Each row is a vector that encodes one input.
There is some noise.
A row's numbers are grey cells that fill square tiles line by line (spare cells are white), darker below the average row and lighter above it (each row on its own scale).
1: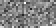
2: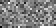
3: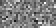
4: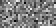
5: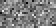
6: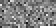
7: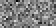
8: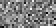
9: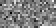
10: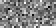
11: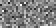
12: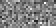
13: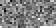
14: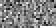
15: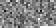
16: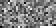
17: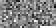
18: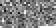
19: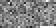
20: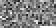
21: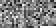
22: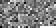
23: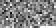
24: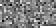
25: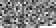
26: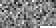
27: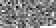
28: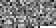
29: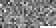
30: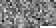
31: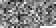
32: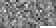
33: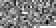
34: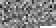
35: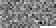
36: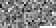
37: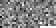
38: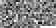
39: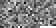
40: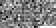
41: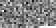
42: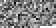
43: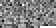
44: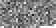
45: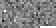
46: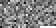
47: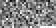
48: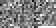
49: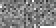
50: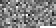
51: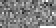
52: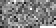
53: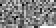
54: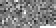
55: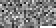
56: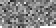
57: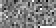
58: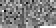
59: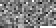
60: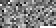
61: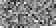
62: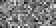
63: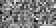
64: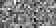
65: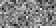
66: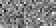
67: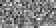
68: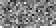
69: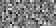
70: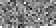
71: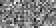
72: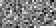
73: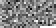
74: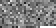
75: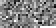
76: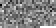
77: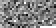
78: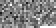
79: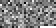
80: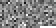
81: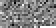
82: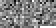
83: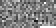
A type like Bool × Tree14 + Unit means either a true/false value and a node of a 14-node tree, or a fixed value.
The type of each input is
Label6 × (Label6 + Line4).
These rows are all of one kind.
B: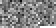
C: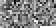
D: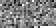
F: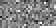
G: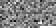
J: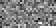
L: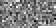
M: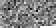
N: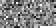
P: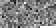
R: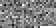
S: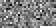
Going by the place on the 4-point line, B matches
G, J and S.
